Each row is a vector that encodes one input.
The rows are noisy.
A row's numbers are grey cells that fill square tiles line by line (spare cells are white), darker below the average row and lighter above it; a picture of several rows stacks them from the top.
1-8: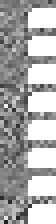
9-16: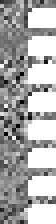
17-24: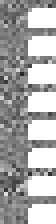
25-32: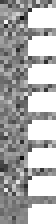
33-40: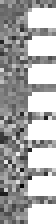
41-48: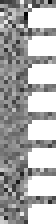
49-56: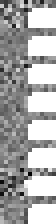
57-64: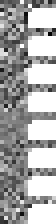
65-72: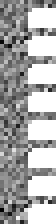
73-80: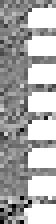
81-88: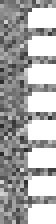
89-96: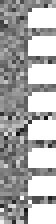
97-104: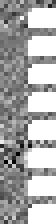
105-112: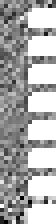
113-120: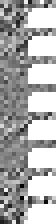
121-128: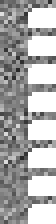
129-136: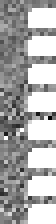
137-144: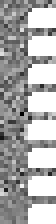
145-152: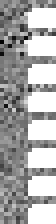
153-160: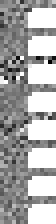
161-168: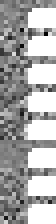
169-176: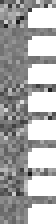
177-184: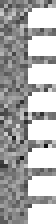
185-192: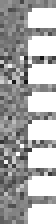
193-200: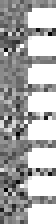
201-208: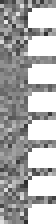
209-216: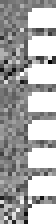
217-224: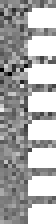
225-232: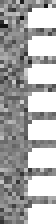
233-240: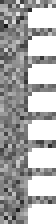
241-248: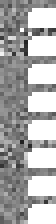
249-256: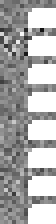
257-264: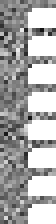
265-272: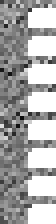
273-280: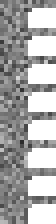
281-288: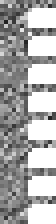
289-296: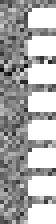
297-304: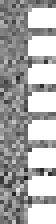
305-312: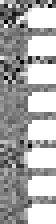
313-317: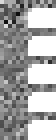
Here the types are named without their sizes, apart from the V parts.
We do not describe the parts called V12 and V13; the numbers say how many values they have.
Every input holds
a node of a tree, together with either a node of a tree and a value of V12, or four true/false values and a value of V13.
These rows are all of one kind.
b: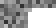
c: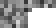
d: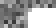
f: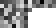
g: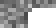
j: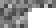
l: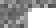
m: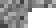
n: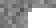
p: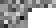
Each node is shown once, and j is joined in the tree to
d.
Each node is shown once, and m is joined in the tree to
c.
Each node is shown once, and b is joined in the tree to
c, d and p.
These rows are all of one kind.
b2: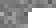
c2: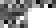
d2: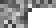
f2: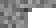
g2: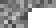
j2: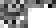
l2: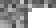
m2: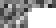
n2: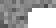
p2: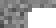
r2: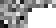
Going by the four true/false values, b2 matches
m2 and r2.
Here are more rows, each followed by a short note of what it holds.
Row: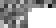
a node of a tree, four true/false values and a value of V13
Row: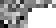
a node of a tree, four true/false values and a value of V13
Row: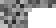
a node of a tree, four true/false values and a value of V13
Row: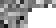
a node of a tree, four true/false values and a value of V13
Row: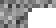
a node of each of two trees and a value of V12
